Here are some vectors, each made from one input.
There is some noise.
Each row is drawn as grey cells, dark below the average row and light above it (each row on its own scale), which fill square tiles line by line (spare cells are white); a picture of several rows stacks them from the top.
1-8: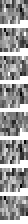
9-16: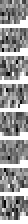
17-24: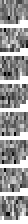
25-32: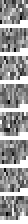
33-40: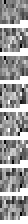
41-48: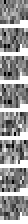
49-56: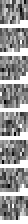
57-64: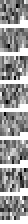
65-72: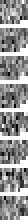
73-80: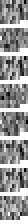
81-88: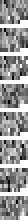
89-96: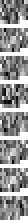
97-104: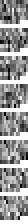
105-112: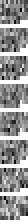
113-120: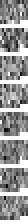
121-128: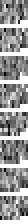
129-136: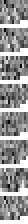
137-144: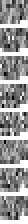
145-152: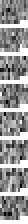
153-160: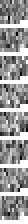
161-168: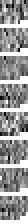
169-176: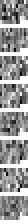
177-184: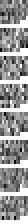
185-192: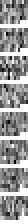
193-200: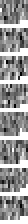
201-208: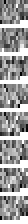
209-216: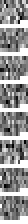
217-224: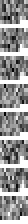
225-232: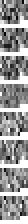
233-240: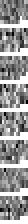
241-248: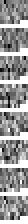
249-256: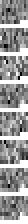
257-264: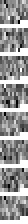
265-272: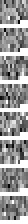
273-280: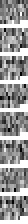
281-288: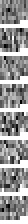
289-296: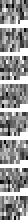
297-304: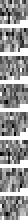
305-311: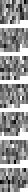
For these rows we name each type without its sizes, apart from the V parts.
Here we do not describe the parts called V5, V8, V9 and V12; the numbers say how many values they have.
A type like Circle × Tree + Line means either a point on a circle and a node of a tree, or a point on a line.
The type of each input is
Bool × V9 + List(Line) + V5 × V8 × V12.
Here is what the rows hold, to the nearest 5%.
About 25% of them hold a true/false value and a value of V9. About 30% of them hold a value of V5, a value of V8 and a value of V12. The rest are lists of points on a line.
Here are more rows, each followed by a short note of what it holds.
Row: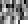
a list of one item
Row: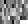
a list of two items
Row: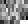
a list of two items
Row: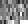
the empty list
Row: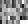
a list of three items
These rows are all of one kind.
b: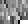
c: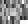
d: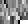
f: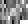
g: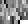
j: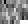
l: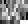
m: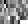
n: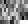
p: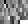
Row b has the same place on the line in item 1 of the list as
d, g, m and p.
